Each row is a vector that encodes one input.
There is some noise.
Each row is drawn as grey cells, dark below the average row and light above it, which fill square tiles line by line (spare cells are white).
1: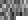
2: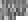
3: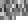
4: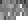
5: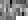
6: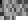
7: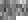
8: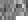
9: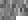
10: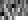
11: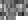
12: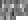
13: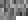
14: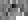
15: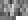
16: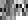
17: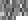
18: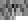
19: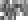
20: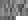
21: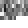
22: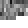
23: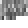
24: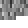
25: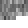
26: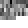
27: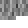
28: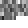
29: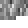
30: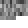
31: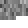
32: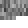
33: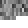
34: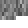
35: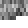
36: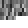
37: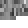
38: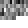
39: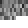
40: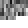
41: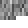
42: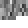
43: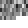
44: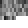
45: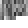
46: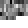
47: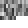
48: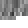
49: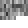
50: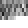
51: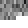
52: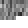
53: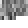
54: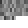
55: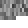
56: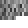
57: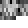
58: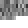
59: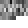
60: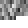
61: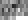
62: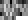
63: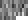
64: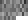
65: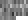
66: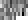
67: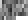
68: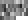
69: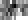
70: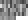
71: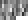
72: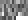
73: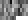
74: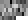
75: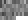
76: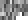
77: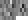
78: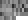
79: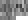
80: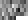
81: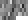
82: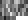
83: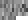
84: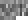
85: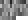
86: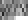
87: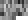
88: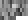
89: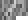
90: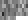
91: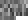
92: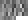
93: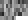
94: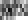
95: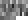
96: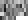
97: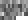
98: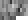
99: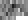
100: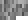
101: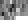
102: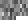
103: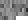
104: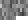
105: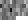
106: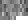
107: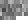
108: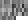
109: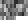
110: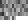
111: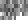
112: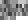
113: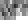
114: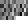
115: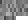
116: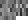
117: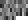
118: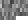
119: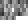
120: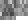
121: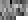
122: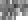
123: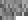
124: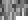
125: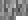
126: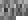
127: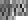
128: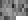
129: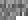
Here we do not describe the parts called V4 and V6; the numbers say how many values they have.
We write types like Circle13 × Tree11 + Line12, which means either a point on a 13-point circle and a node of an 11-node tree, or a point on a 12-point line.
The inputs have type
(Bool × Bool × Bool + V4) × Label5 + V6.
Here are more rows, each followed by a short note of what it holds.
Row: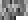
a value of V6
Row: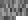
one of 5 labels and three true/false values
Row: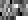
a value of V6
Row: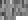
one of 5 labels and a value of V4
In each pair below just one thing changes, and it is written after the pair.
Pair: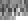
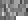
one of the three true/false values
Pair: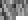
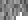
the label
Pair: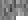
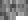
one of the three true/false values
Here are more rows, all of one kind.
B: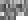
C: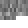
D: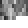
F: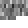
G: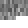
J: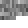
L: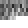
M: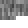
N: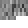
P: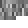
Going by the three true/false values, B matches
C, G and J.
